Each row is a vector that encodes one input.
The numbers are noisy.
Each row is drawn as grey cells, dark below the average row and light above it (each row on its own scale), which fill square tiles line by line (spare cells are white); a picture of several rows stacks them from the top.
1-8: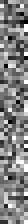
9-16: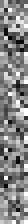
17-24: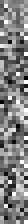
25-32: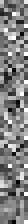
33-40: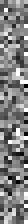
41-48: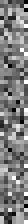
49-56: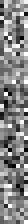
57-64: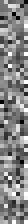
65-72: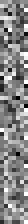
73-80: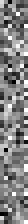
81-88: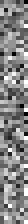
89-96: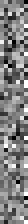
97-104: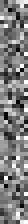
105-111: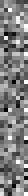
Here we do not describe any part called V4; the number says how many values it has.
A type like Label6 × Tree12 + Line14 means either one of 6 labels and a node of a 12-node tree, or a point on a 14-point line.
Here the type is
(Bool × Bool × Bool + V4) × Circle8.
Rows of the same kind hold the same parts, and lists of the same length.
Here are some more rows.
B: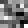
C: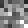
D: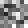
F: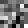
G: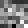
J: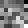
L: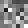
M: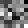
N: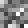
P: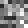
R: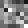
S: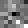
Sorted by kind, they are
B, C, F, G, M, N, P, R, S
D, J, L

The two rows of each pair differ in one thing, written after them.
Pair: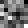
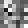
one of the three true/false values
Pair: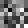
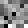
one of the three true/false values
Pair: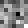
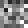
one of the three true/false values
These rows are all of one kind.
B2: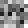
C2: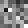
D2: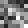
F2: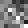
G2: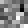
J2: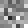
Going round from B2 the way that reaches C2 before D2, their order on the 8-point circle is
B2, C2, F2, G2, D2, J2.
